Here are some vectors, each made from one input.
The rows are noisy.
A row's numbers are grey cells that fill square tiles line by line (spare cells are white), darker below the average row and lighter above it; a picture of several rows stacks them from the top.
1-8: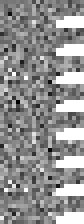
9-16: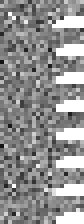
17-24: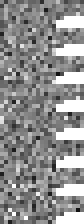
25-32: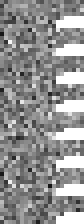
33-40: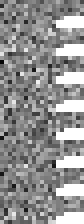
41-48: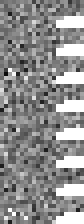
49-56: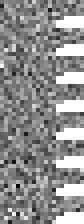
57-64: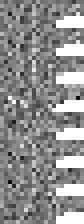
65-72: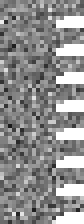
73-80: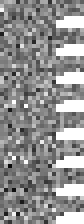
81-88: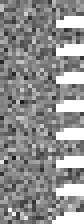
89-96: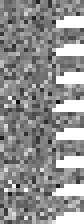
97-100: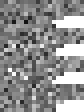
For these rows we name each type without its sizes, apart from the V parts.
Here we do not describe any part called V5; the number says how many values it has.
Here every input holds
a node of a tree, together with either a node of a tree, or a value of V5.
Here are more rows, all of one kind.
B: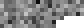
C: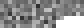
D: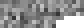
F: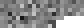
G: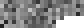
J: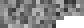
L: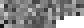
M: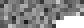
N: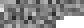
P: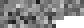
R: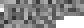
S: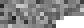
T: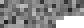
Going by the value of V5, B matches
F, P and S.
